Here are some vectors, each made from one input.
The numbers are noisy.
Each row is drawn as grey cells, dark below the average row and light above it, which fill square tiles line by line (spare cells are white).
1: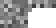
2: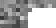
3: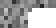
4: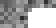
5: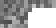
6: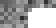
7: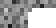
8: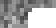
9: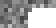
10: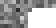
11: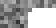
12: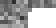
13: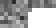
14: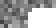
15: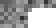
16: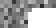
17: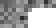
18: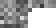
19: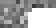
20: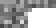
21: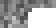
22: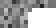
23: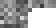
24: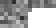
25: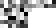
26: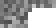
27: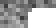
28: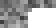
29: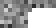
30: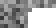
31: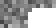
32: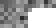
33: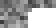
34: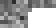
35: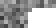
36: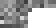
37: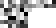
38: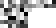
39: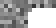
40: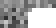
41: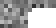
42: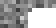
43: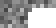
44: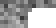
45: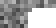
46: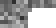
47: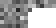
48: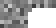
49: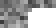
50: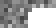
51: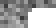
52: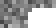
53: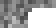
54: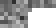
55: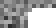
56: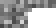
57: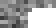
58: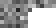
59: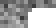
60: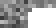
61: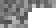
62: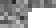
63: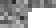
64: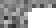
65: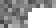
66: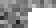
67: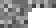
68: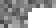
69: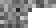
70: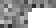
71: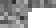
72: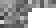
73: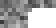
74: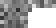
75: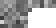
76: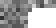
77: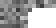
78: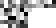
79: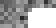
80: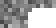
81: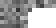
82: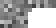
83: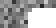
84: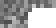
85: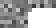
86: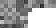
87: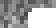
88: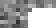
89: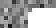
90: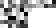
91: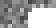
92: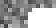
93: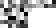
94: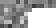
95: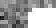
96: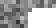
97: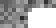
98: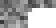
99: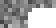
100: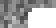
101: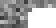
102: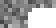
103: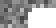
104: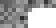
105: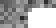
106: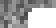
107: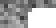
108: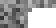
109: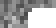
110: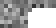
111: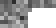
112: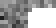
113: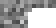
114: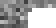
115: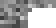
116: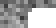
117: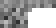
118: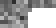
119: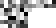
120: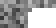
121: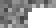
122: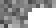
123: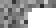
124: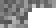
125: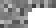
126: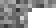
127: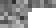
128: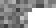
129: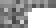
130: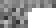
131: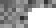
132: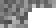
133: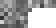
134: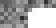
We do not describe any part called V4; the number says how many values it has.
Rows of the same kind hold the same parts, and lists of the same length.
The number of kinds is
3.
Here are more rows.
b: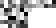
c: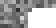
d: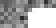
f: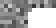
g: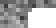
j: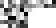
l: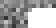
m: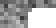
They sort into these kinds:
b, j
c, f, l
d, g, m

